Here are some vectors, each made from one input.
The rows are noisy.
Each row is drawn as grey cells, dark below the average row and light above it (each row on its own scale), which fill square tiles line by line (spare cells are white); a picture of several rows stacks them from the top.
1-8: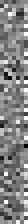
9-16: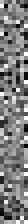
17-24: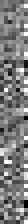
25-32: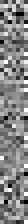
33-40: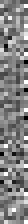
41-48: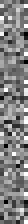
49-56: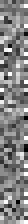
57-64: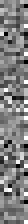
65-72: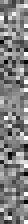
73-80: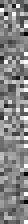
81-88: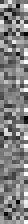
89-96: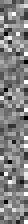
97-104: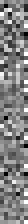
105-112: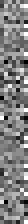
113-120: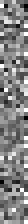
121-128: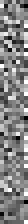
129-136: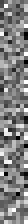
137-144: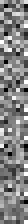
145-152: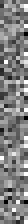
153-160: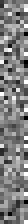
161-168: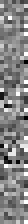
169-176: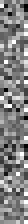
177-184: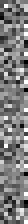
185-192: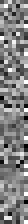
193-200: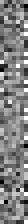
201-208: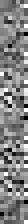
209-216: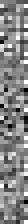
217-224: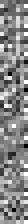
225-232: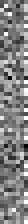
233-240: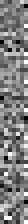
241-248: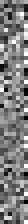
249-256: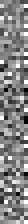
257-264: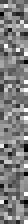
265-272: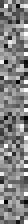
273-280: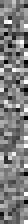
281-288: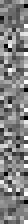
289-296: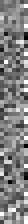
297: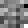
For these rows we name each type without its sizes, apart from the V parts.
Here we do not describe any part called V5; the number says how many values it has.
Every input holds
a list of items, each a true/false value and a value of V5.
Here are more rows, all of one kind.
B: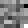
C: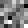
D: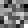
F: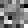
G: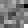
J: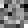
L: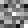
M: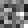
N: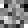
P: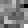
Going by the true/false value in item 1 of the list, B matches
C, F, G and P.
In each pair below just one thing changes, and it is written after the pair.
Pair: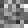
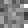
the true/false value in item 1 of the list
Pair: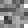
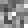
the value of V5 in item 1 of the list
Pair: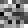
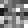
the true/false value in item 1 of the list
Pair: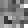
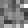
the true/false value in item 2 of the list
